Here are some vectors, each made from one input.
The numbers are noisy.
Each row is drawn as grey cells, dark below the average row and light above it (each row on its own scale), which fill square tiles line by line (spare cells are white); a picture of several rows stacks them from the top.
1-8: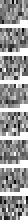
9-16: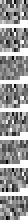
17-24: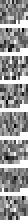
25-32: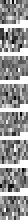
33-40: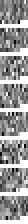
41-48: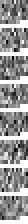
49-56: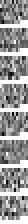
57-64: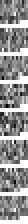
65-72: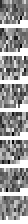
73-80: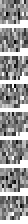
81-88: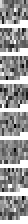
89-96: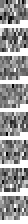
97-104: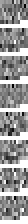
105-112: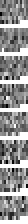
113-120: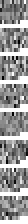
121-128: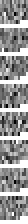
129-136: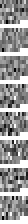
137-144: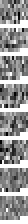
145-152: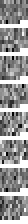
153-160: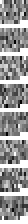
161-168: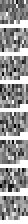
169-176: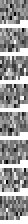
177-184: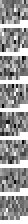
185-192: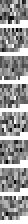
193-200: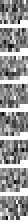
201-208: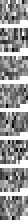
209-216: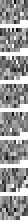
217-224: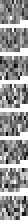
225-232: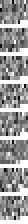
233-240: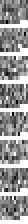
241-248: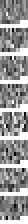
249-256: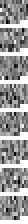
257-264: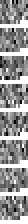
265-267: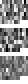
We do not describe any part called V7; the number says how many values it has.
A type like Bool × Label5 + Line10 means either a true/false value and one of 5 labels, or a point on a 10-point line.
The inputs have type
Bool × Bool × Bool × List2(V7) + Circle9 + Line4.
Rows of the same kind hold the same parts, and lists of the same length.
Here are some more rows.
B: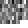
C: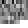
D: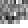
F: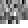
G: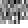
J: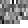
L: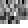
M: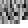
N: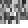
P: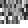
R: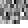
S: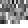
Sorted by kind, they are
B, C, P
D
F, L, N
G, M, R
J, S

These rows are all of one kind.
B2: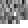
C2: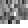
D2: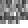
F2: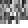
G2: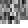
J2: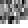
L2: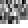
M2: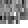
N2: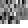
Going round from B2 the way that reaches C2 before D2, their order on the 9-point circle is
B2, C2, N2, G2, F2, D2, M2, J2, L2.
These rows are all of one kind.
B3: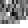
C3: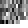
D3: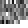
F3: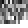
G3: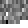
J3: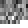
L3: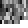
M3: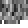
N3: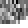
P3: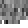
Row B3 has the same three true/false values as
C3, D3 and G3.
